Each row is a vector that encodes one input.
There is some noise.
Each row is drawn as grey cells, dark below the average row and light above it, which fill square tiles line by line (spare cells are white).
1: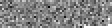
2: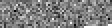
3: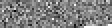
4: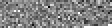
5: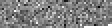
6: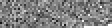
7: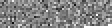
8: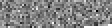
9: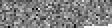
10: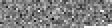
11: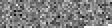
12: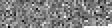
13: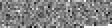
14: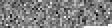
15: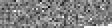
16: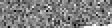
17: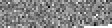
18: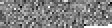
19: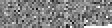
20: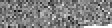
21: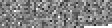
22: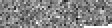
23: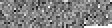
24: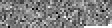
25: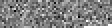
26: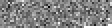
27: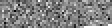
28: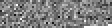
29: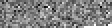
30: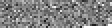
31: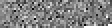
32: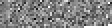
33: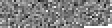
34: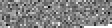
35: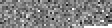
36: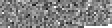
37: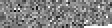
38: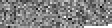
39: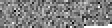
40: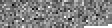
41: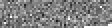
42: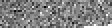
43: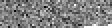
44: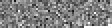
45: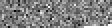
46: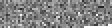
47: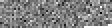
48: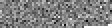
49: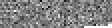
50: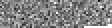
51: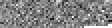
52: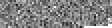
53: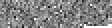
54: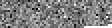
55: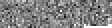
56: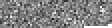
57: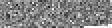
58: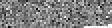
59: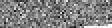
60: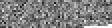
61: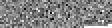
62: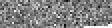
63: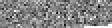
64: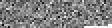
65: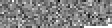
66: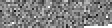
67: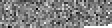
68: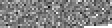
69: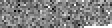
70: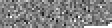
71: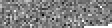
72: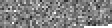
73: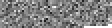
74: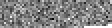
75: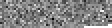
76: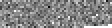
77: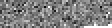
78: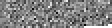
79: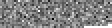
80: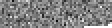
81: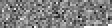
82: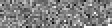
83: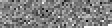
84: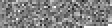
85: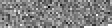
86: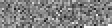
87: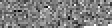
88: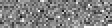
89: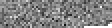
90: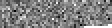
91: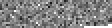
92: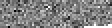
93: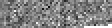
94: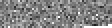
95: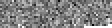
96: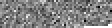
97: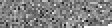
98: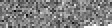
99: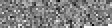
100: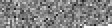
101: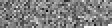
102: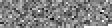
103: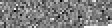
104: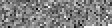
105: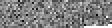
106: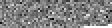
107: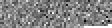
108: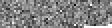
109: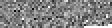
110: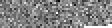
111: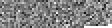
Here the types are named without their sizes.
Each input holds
two labels, together with either a label, or a point on a line.
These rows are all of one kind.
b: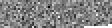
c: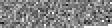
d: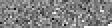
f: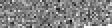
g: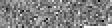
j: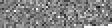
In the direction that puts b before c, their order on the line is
f, g, b, j, d, c.
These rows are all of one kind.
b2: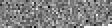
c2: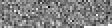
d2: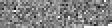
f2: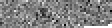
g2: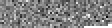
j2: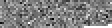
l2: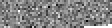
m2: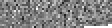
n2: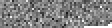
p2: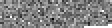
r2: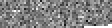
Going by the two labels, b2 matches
l2, m2 and r2.
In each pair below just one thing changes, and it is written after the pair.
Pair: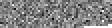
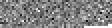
one of the two labels
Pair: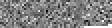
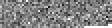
one of the two labels
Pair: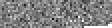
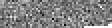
one of the two labels
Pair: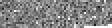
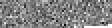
the place on the line
